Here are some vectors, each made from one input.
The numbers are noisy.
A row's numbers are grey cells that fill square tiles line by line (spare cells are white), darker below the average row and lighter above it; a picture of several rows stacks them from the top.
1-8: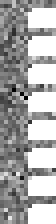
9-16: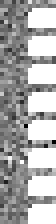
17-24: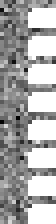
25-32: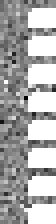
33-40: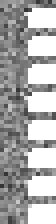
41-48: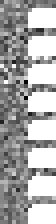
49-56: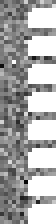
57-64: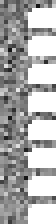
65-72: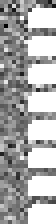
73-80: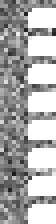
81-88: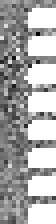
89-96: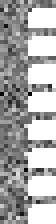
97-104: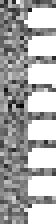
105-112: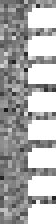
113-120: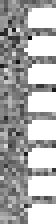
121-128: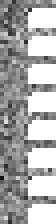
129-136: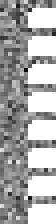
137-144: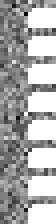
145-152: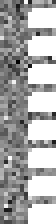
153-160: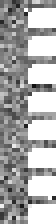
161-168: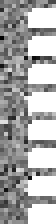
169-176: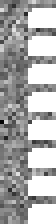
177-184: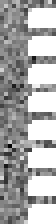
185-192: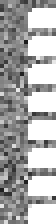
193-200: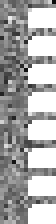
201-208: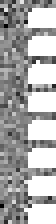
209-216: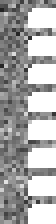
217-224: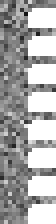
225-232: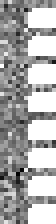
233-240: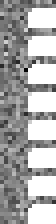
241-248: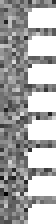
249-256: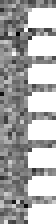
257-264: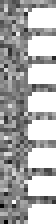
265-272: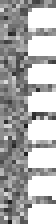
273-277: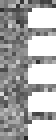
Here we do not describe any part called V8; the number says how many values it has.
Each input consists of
a list of up to three items, each a true/false value and a value of V8.
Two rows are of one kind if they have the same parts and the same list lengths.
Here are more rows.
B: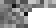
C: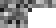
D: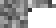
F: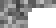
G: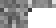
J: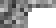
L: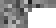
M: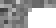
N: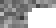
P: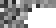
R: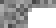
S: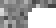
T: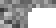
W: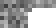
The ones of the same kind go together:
B, D, G, J
C, T, W
F, L, M, N, R, S
P

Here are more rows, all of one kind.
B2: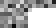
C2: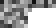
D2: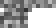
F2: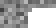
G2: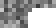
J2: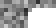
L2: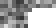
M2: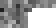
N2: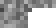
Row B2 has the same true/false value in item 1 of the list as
D2, G2 and L2.
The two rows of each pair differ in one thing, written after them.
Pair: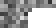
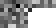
the value of V8 in item 1 of the list
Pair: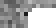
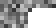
the true/false value in item 1 of the list
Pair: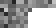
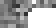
the true/false value in item 1 of the list
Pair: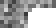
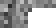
the true/false value in item 1 of the list
